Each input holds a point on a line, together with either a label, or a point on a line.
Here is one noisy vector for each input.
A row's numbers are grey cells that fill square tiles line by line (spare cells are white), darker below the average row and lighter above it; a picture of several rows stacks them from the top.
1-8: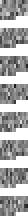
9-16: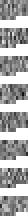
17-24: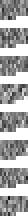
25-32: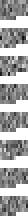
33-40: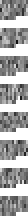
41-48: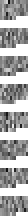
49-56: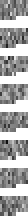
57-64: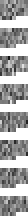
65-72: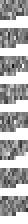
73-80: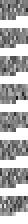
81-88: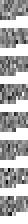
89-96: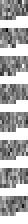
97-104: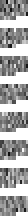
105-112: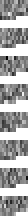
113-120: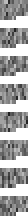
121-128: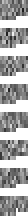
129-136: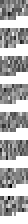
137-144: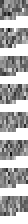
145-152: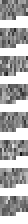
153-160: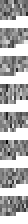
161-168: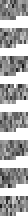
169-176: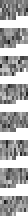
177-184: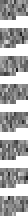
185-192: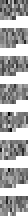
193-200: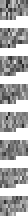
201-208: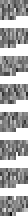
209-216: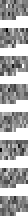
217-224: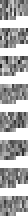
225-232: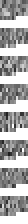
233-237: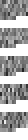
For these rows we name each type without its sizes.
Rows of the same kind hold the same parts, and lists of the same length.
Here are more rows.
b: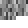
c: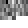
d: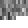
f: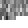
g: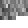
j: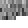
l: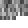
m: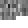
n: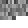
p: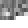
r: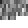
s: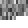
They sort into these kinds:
b, f, j, l, p, s
c, d, g, m, n, r

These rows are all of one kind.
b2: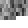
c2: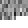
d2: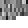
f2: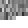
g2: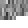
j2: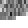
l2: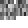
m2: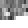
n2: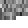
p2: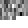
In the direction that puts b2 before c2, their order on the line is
p2, d2, n2, f2, b2, g2, m2, c2, j2, l2.
